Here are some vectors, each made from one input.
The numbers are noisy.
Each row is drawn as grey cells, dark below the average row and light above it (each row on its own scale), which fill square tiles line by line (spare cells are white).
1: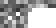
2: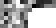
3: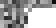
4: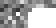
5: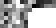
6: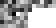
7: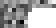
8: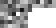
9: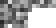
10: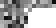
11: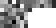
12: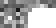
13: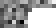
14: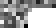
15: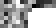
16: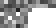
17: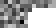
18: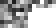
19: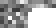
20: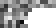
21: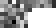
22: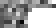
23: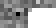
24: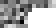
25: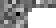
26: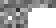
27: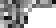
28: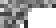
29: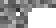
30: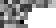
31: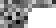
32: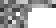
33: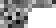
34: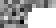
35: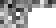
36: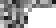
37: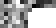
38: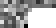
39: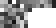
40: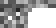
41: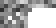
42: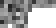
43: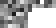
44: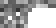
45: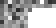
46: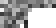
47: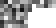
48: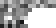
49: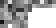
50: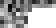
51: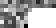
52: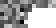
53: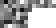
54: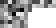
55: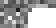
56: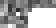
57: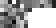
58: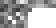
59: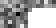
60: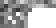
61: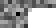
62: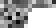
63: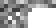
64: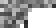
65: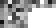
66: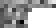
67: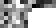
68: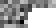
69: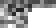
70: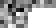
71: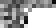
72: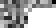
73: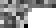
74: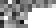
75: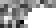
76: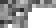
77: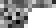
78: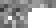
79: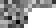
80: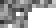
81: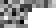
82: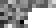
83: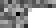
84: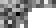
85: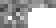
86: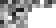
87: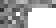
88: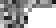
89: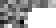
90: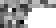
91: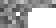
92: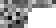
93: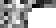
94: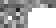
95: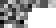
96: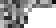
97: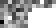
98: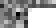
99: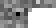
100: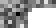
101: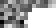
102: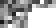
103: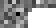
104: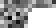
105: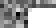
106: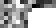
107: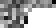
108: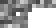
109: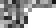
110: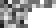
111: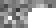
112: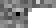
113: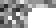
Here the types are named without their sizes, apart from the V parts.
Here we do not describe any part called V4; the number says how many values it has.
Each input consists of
either a true/false value and a value of V4, or a list of points on a line.
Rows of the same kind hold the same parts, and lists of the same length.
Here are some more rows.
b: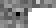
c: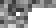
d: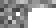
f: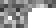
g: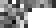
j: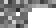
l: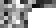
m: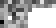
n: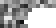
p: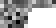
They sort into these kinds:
b, g
c, m
d, f, j, n
l
p

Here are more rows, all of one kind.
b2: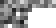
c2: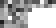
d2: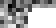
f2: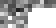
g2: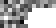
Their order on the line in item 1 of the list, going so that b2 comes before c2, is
g2, b2, c2, f2, d2.
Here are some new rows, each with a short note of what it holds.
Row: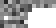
a list of three items
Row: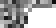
a list of one item
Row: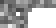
a list of three items
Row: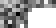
a true/false value and a value of V4
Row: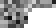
a list of one item
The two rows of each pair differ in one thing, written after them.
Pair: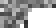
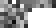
the value of V4
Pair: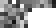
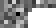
the true/false value
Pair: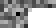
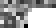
the true/false value
